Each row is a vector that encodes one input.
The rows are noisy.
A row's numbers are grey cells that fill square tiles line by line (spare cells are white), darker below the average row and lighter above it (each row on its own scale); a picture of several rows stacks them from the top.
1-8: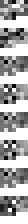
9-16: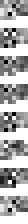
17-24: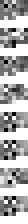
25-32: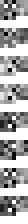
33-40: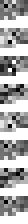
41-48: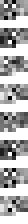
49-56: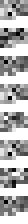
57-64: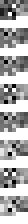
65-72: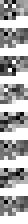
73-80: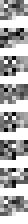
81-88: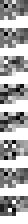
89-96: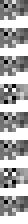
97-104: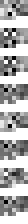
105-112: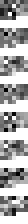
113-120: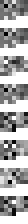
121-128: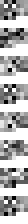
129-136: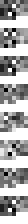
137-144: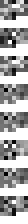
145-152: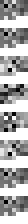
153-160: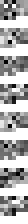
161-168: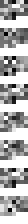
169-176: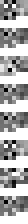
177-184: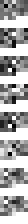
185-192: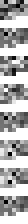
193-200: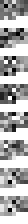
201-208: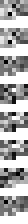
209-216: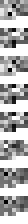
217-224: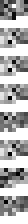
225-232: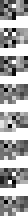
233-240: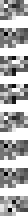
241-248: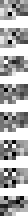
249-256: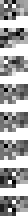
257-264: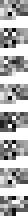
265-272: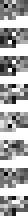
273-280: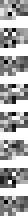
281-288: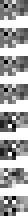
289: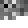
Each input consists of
three true/false values.
